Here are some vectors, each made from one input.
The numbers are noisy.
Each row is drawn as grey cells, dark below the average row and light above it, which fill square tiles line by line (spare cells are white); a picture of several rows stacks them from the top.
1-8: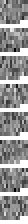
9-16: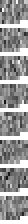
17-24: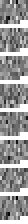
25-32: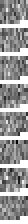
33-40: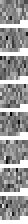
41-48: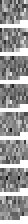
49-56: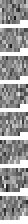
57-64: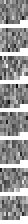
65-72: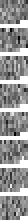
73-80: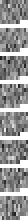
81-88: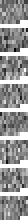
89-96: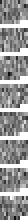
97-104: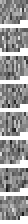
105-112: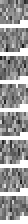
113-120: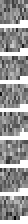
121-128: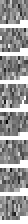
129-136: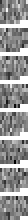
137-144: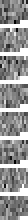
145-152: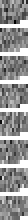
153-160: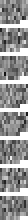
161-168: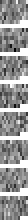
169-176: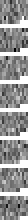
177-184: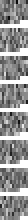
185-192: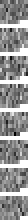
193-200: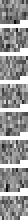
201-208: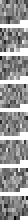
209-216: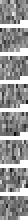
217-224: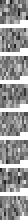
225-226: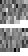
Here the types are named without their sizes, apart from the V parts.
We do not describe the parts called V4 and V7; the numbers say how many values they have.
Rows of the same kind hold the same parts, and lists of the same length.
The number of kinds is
2.
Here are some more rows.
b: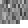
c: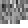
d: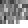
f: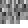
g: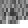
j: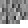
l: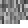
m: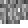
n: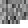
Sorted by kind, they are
b, c, j, l, m, n
d, f, g

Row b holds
a label, a value of V4 and a value of V7.
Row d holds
a label, a point on a line and a value of V4.
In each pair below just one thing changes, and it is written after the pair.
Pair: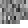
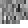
the value of V4
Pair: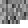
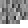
the label
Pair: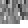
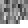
the label
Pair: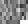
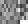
the value of V4
